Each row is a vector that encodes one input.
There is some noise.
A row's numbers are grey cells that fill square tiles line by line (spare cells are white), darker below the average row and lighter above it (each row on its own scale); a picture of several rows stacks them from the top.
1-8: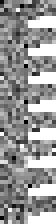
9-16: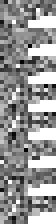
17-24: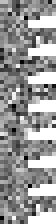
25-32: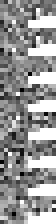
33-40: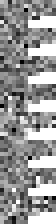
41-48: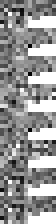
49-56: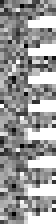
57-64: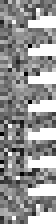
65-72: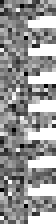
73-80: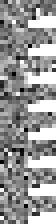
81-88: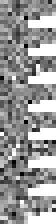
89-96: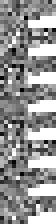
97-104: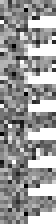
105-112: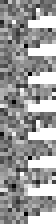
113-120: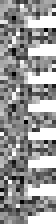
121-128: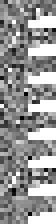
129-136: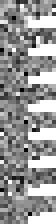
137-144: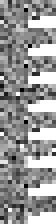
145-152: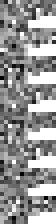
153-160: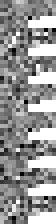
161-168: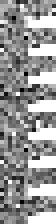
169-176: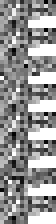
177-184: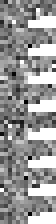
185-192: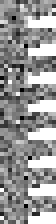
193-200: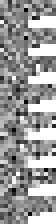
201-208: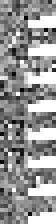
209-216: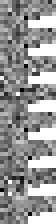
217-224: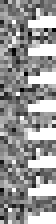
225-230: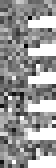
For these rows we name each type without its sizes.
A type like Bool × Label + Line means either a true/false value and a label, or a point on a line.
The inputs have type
Label.
